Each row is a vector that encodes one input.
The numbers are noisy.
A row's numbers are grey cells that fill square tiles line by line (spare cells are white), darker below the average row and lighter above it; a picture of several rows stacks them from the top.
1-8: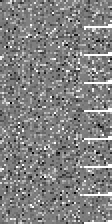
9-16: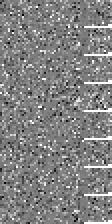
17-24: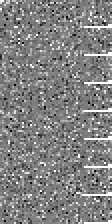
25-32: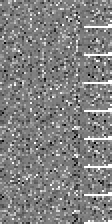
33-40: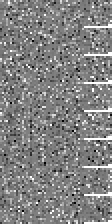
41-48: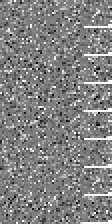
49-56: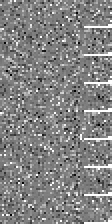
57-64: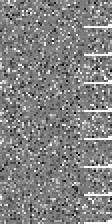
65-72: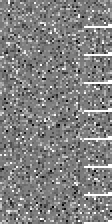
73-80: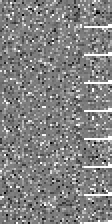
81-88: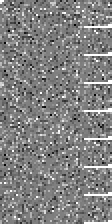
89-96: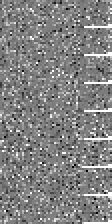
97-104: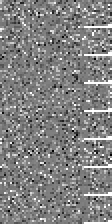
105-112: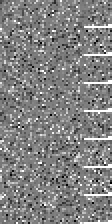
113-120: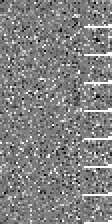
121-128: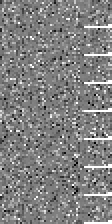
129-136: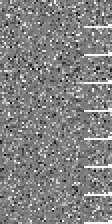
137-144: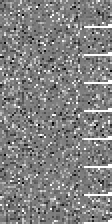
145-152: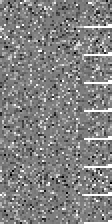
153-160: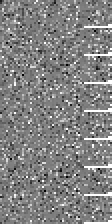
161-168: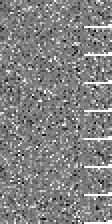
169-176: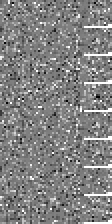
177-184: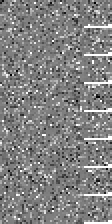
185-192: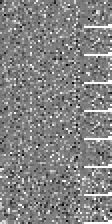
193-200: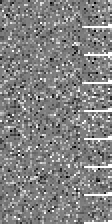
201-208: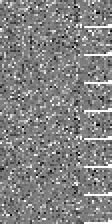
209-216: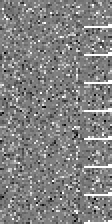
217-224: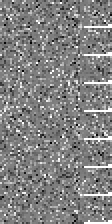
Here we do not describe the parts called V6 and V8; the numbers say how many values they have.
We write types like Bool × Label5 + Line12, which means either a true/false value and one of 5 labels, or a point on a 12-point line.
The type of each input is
(Label4 × V6 + V8) × Label11.
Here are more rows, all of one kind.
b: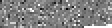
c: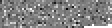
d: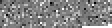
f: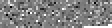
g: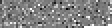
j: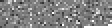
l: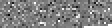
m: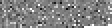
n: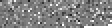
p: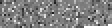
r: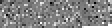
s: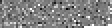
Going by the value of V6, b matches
c and d.
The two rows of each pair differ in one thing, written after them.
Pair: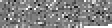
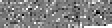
the value of V8
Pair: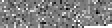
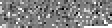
the label
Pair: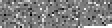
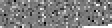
the value of V8
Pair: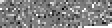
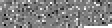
the label
